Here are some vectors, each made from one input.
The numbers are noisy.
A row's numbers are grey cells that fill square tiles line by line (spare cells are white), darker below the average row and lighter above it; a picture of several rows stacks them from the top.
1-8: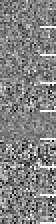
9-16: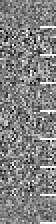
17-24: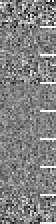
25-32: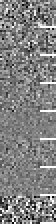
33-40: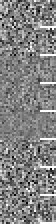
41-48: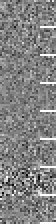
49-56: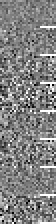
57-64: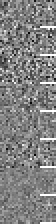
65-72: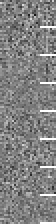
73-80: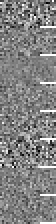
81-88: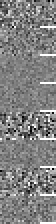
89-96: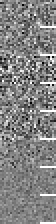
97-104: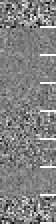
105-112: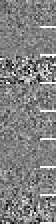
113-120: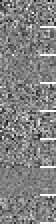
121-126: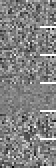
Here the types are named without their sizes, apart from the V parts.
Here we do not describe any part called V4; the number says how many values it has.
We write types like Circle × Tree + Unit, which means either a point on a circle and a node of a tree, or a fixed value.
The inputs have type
Bool × List(Line) × V4 + Label.
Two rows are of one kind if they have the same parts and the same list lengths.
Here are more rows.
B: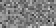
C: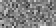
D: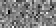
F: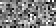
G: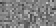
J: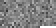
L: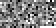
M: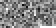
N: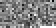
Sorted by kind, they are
B, D
C, N
F, M
G, J, L

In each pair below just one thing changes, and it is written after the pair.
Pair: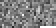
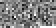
the true/false value
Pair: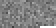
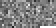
the place on the line in item 2 of the list
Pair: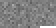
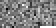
the place on the line in item 1 of the list
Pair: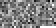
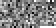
the true/false value
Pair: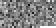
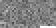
the place on the line in item 2 of the list
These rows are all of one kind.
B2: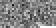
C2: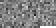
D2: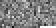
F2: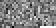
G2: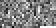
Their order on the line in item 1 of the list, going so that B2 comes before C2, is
B2, C2, F2, D2, G2.
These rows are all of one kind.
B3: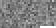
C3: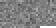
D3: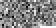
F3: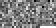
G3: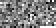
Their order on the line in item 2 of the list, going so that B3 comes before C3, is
G3, D3, B3, C3, F3.
